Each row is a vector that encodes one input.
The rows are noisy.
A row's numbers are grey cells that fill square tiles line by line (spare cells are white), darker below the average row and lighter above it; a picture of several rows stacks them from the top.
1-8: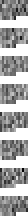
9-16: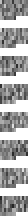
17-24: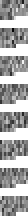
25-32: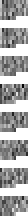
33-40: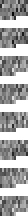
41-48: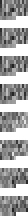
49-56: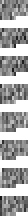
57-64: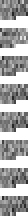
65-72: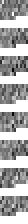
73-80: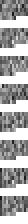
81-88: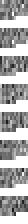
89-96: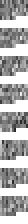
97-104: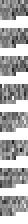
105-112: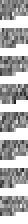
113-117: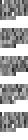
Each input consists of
one of 8 labels and a true/false value, together with either a fixed value, or a node of a 10-node tree.
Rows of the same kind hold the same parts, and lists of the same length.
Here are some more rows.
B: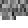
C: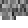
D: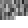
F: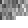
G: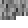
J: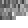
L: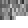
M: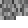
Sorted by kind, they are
B, C, D
F, G, J, L, M

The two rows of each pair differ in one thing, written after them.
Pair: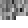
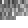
the true/false value
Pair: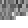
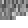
the node of the tree
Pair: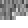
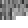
the label
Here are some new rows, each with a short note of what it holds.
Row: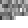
one of 8 labels, a node of a 10-node tree and a true/false value
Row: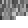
one of 8 labels, a node of a 10-node tree and a true/false value
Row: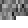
one of 8 labels and a true/false value
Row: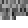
one of 8 labels and a true/false value
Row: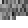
one of 8 labels and a true/false value
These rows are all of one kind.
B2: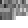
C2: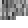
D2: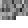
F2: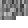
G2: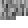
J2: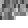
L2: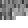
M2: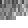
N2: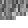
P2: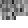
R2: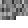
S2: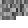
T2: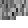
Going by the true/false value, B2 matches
J2, L2, M2 and N2.
